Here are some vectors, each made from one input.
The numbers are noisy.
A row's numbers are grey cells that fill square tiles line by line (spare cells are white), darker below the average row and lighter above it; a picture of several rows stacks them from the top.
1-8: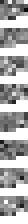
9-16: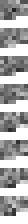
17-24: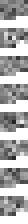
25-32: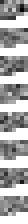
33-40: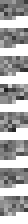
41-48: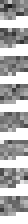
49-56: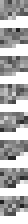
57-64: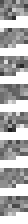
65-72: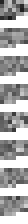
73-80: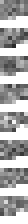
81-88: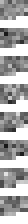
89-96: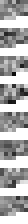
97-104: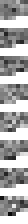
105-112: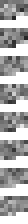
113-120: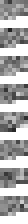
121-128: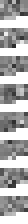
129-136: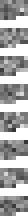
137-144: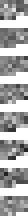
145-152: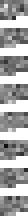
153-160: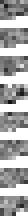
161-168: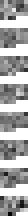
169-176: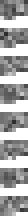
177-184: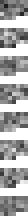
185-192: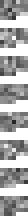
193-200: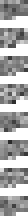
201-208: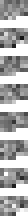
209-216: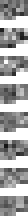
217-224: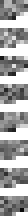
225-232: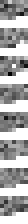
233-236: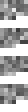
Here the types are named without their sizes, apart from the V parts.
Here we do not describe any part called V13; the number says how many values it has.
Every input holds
a true/false value, together with either a point on a line, or a value of V13.
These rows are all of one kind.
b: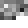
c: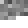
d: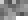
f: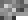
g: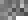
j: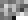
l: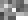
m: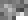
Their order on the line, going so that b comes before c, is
l, d, m, f, b, g, j, c.
